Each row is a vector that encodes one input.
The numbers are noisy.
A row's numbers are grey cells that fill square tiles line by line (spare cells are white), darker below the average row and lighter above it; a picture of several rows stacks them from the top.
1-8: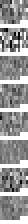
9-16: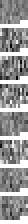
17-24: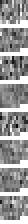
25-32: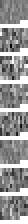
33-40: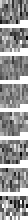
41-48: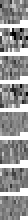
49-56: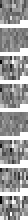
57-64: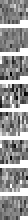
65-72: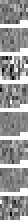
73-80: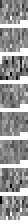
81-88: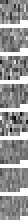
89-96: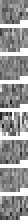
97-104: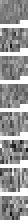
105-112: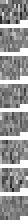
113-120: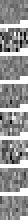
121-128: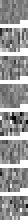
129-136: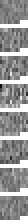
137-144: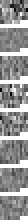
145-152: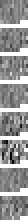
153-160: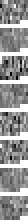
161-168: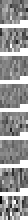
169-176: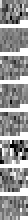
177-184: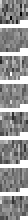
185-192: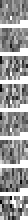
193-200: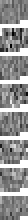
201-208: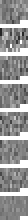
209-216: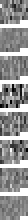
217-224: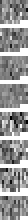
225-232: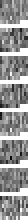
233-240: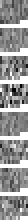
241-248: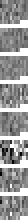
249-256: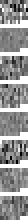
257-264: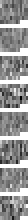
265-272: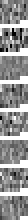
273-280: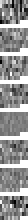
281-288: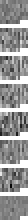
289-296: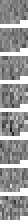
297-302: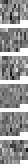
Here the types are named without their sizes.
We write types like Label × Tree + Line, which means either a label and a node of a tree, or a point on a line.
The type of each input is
(Bool × Bool × Bool × Bool + Unit) × Label.
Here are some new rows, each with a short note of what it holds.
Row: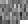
a label and four true/false values
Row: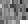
a label
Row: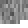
a label and four true/false values
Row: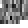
a label
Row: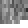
a label and four true/false values
